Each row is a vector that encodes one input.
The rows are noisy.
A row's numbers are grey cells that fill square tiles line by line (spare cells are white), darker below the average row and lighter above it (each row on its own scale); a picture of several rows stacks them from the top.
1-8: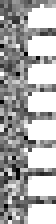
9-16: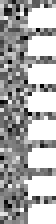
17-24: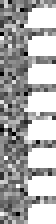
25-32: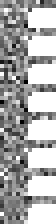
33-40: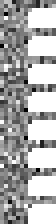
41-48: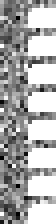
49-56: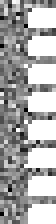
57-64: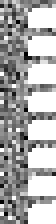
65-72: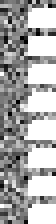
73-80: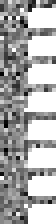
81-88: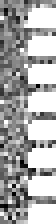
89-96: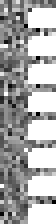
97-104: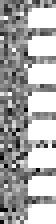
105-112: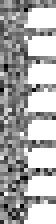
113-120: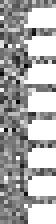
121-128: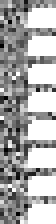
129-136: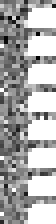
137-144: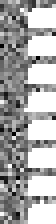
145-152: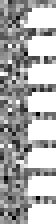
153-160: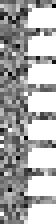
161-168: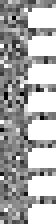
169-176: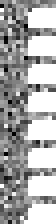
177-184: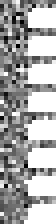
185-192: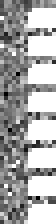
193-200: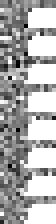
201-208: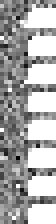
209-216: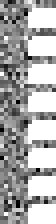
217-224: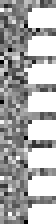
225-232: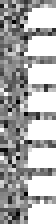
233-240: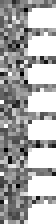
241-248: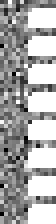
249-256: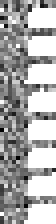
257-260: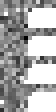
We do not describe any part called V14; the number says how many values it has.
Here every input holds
three true/false values, together with either a point on a 10-point line, or a value of V14.
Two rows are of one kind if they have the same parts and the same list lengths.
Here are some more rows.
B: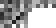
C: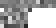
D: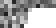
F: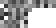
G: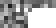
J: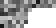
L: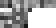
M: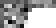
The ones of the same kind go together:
B, D, F, J, M
C, G, L

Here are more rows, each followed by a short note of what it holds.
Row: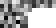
a point on a 10-point line and three true/false values
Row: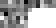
three true/false values and a value of V14
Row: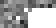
a point on a 10-point line and three true/false values
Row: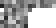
a point on a 10-point line and three true/false values
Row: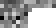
three true/false values and a value of V14
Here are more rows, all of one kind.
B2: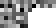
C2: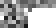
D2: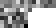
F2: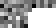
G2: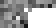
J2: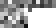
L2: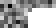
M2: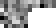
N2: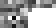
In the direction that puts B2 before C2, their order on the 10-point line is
M2, B2, C2, J2, L2, F2, D2, N2, G2.
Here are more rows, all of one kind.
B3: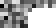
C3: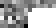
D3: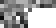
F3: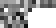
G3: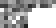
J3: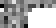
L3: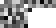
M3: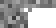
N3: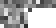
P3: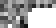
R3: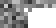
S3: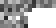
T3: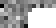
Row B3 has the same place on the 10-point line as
L3 and S3.
